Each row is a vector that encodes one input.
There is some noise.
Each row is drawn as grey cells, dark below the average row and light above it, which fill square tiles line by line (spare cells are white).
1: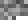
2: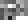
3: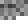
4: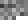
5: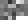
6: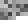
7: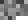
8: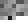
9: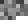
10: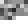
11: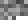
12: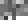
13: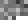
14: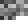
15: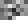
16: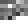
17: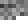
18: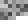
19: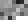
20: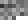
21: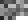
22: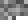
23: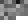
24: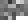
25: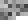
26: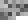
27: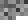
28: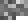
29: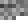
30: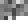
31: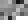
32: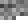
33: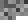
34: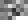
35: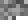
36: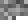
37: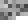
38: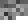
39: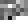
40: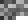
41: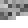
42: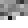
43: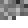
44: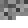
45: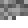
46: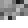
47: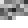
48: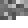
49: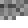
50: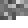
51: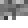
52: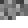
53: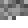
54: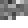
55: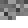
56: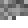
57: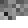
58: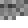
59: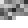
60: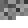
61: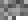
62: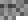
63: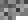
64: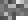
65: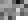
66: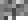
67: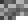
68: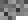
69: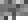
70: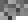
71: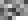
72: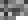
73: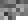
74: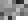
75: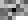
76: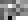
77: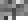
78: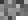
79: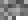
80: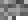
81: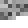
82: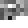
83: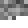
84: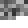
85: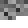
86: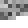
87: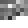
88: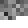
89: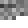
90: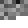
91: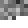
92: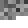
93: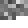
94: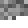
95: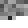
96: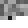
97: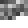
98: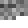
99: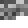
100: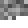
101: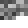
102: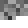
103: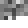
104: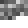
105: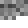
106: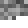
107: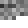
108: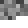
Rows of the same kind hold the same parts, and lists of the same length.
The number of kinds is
3.
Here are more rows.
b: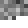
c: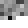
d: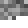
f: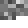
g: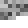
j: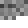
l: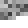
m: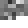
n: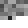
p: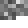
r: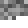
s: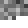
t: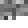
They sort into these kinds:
b, d, f, j, m, p, r, s, t
c, n
g, l

